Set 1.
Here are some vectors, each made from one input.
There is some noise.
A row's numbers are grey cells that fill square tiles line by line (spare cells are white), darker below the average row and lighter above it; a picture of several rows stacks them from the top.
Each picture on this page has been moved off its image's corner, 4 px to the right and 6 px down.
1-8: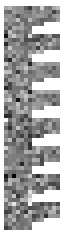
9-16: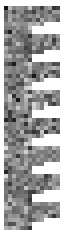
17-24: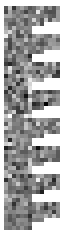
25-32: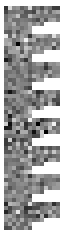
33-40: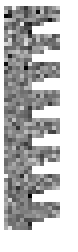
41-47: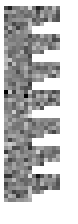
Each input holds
either one of 7 labels, or a point on a 4-point line.
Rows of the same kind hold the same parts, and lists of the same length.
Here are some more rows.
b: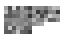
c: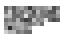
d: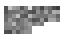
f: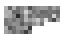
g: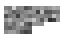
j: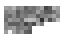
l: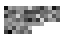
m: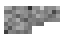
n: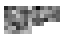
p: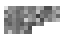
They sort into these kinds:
b, c, f, g, j, m, p
d, l, n

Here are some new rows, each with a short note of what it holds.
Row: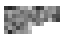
a point on a 4-point line
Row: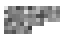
one of 7 labels
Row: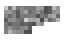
one of 7 labels
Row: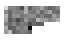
one of 7 labels
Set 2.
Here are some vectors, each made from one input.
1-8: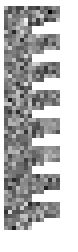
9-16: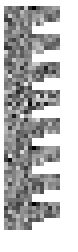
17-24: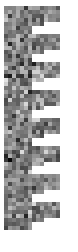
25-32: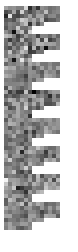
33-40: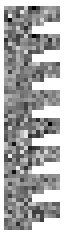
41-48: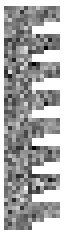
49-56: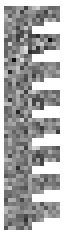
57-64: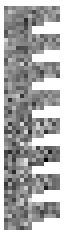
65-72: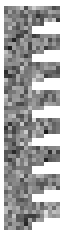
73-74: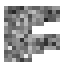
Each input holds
either a point on a 10-point circle, or three true/false values.
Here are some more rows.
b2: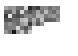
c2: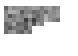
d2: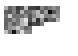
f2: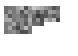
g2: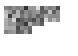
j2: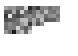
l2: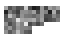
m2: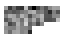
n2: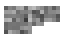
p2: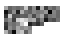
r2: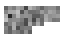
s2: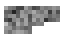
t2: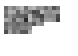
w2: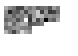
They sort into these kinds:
b2, d2, j2, l2, m2, p2, s2, w2
c2, f2, g2, n2, r2, t2

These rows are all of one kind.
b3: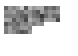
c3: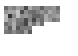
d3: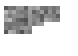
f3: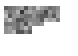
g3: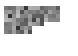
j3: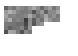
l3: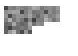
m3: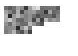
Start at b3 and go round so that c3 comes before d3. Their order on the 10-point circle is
b3, f3, m3, g3, c3, l3, j3, d3.
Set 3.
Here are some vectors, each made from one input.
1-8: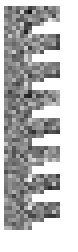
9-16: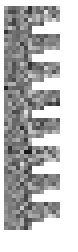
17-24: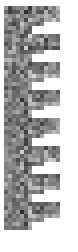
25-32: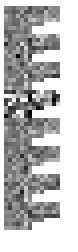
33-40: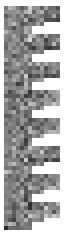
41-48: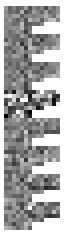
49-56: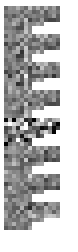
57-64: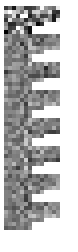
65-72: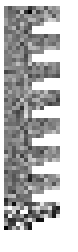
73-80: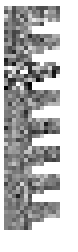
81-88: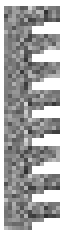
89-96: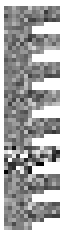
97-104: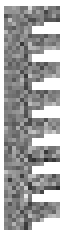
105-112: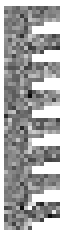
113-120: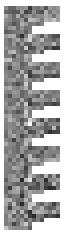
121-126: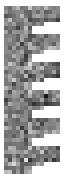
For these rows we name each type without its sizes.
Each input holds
a list of points on a line.
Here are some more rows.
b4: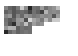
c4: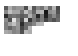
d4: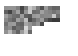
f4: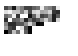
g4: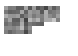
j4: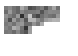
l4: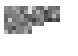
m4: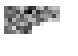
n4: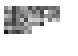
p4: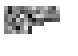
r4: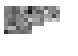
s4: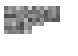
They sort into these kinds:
b4, g4, j4, m4, n4, r4
c4, d4, l4, p4, s4
f4

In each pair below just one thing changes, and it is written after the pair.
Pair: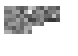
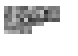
the place on the line in item 1 of the list
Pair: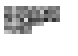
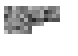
the place on the line in item 2 of the list
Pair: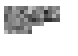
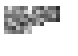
the place on the line in item 2 of the list
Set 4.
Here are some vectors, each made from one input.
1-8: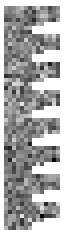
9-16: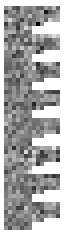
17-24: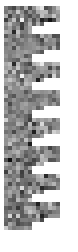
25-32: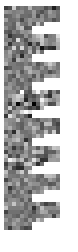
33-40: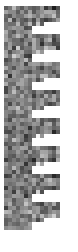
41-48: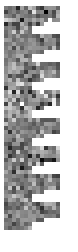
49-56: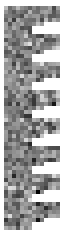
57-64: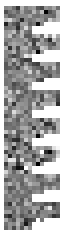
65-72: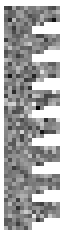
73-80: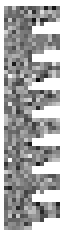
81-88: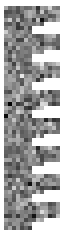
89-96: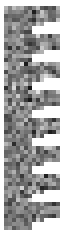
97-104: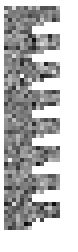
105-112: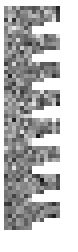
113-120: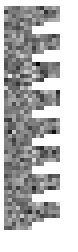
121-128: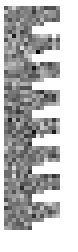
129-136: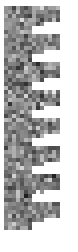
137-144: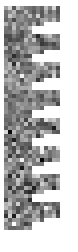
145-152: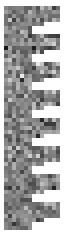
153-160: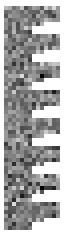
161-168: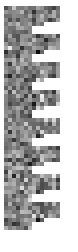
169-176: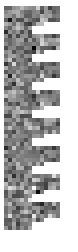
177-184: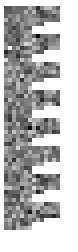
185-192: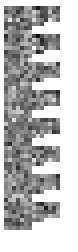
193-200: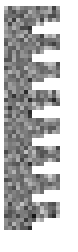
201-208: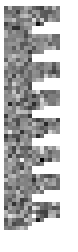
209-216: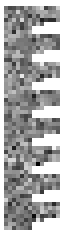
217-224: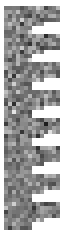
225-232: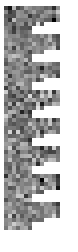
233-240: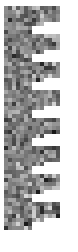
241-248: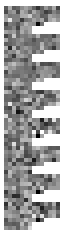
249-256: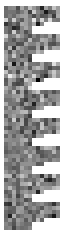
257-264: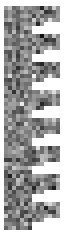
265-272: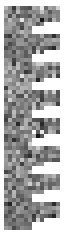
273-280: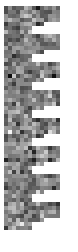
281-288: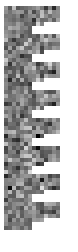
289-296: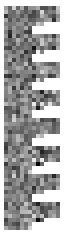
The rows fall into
2 kinds.
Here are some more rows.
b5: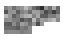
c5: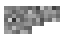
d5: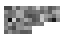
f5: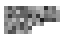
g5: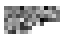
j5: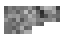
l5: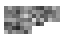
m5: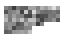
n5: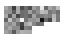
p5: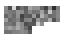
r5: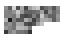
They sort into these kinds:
b5, c5, d5, j5, l5, p5, r5
f5, g5, m5, n5

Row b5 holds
a point on a 20-point circle and a point on a 5-point line.
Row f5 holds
a point on a 5-point line.
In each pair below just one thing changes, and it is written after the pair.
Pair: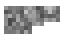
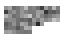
the place on the 5-point line
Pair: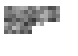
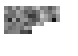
the place on the 20-point circle
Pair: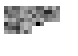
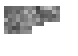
the place on the 5-point line
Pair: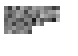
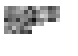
the place on the 20-point circle
